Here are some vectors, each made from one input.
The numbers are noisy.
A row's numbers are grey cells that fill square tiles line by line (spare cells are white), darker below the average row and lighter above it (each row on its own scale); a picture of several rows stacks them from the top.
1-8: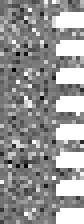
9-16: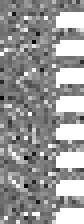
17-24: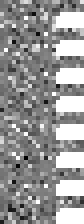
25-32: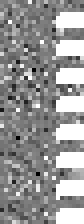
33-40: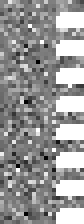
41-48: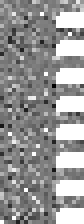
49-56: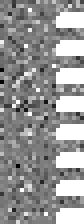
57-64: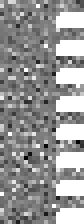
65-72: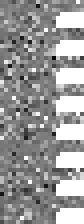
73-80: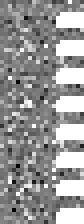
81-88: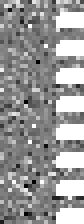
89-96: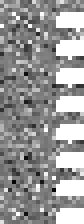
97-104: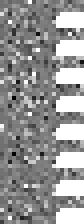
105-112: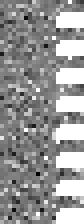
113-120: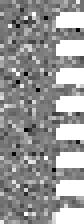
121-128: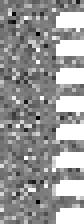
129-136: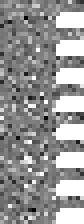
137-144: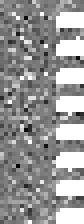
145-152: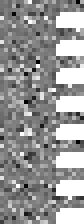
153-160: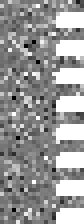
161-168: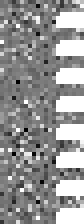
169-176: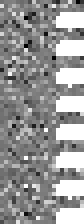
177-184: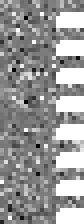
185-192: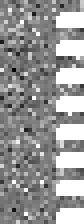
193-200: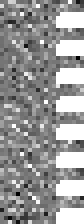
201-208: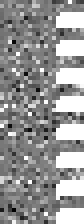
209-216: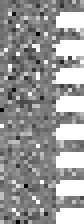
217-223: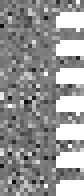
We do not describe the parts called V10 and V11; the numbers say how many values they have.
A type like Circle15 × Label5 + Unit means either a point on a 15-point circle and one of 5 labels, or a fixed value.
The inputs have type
Bool × (Line5 + V10) × V11.
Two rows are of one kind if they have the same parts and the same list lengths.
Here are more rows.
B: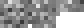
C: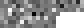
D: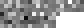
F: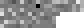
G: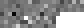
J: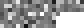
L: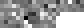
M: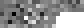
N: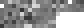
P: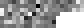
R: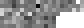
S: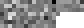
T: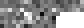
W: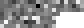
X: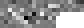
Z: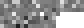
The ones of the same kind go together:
B, D, J, L, N, S, X, Z
C, F, G, M, P, R, T, W

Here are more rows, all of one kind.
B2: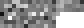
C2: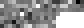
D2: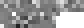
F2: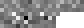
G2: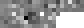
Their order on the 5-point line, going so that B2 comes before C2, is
B2, D2, F2, G2, C2.
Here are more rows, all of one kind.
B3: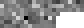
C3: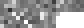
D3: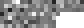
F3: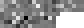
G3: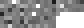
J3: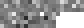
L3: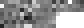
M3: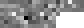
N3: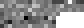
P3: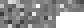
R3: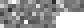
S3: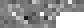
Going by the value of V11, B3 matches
F3, G3, N3 and P3.
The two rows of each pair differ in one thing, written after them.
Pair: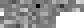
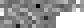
the value of V11
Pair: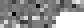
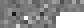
the value of V10
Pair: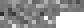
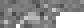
the value of V10
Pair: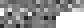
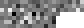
the value of V10
